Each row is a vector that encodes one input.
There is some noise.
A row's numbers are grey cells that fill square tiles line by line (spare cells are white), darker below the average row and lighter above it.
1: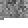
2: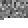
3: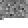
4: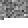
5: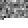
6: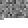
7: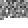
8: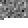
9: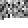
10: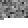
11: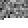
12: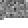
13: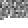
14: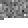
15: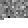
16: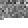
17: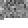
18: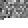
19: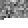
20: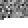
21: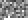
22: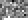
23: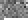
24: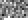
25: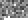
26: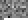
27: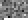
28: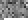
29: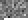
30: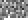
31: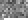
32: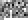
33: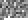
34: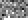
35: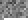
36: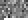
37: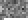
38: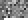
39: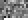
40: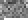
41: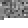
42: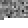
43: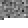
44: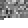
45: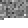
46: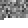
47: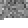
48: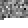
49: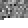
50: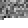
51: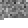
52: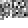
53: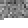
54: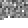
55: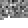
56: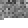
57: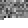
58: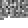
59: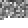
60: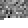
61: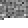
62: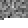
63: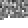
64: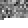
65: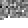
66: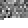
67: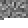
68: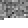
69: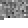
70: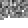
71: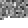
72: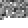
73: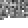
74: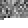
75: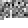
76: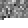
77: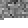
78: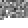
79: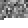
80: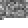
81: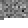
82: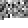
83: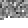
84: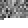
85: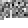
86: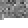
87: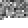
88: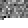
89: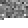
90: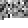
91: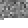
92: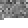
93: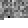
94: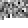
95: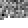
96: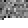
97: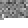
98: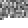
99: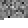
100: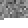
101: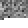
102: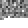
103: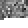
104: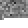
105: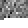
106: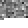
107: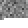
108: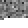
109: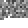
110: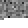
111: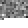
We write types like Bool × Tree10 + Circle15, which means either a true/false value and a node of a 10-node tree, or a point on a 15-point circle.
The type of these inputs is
(Bool × Bool × Bool × Bool × Bool × Circle5 + Unit) × Line4.
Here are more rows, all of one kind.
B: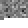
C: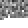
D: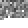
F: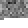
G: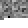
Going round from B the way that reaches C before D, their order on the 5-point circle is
B, C, D, F, G.
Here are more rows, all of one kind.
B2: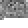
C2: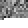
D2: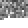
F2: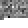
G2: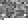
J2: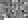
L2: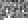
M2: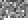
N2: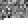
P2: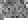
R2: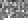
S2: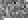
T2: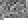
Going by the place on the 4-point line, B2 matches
P2, S2 and T2.
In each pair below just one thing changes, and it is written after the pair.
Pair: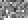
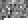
the place on the 4-point line
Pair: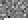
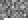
one of the five true/false values
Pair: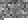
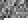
the place on the 4-point line
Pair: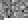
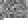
the place on the 4-point line
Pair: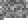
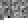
the place on the 4-point line
